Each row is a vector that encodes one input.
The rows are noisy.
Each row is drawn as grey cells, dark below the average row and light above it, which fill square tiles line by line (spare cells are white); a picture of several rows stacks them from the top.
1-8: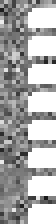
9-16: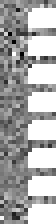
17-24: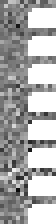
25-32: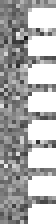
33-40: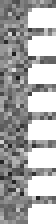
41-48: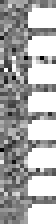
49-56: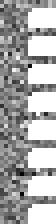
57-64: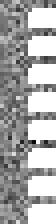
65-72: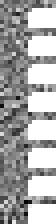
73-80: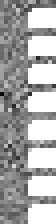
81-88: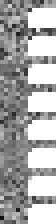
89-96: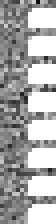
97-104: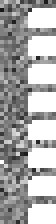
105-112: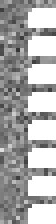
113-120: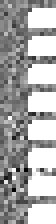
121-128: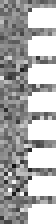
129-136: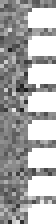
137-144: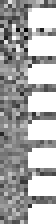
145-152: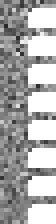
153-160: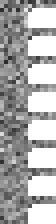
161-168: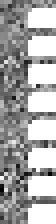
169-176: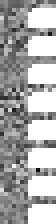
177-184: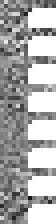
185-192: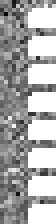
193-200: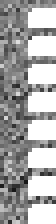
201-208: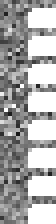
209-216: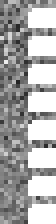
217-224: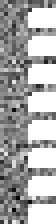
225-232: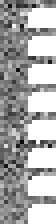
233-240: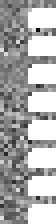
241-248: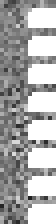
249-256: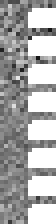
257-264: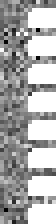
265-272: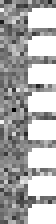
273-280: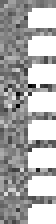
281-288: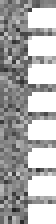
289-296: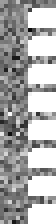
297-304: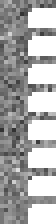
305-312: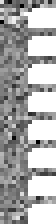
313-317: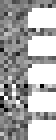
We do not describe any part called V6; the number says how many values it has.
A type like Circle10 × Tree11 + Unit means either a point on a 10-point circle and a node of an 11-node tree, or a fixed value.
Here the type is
Bool × (Tree11 + V6) + Unit.
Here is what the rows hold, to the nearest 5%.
A few of them hold a fixed value. The rest hold a true/false value, together with either a node of an 11-node tree, or a value of V6.
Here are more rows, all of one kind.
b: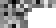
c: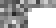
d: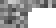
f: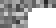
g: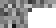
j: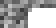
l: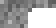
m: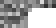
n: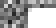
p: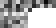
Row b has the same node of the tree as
c, f, j and p.
